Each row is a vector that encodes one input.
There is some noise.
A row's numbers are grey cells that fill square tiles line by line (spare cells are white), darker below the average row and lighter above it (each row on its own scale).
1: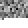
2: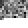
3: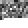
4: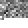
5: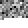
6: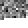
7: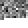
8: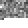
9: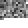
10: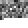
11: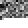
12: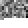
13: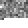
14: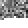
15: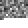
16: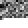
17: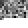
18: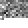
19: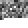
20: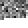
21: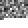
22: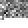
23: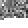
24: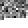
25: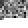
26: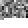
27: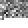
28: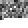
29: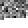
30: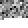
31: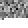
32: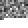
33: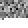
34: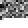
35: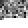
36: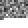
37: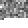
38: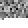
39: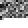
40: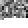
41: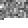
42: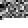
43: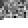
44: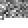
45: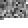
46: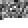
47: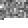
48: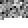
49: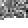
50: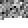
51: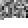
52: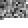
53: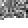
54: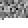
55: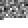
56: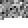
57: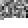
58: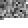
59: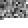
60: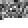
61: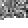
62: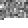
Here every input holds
a point on a 6-point circle and a true/false value.
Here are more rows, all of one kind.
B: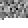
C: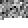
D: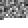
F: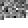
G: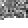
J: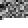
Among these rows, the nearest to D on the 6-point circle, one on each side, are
F and G.
